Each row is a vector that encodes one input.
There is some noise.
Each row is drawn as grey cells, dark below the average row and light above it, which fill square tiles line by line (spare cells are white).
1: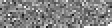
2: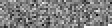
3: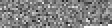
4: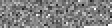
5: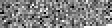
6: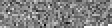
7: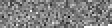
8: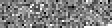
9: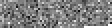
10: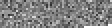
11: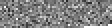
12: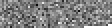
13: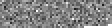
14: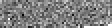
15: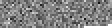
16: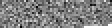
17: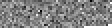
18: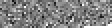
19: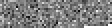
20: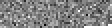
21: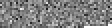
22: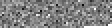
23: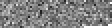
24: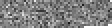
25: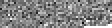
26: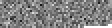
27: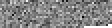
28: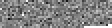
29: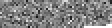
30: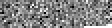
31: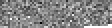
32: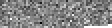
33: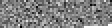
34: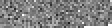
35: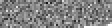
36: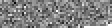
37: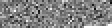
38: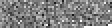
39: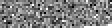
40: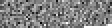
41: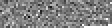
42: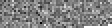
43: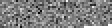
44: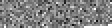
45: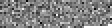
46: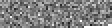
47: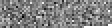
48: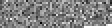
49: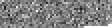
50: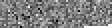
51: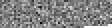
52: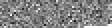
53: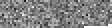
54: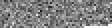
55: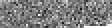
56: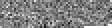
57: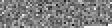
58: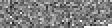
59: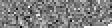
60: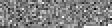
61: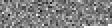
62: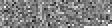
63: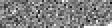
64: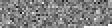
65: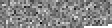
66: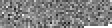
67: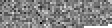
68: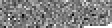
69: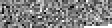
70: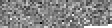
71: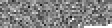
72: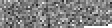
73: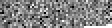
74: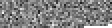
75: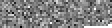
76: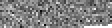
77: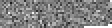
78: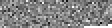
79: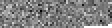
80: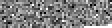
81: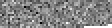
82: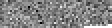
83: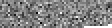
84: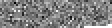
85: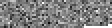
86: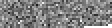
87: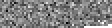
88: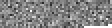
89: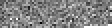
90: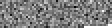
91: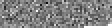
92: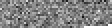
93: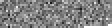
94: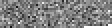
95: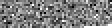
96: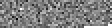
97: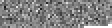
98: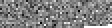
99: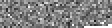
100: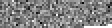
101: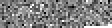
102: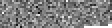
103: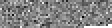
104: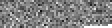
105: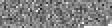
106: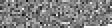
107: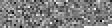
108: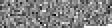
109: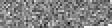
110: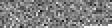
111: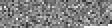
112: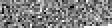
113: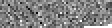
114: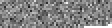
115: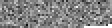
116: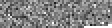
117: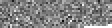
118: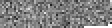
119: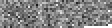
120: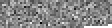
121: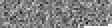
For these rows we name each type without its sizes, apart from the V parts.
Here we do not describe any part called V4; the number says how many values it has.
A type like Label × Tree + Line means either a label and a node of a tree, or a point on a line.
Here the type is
Label × List(Line + V4).
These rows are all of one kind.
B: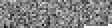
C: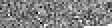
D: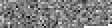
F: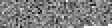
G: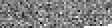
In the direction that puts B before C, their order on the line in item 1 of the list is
F, B, D, G, C.
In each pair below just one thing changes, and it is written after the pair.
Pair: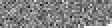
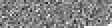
the value of V4 in item 1 of the list
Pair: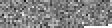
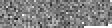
the value of V4 in item 1 of the list
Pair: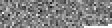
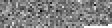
the value of V4 in item 2 of the list
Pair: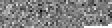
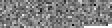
the value of V4 in item 1 of the list
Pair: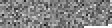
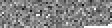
the label
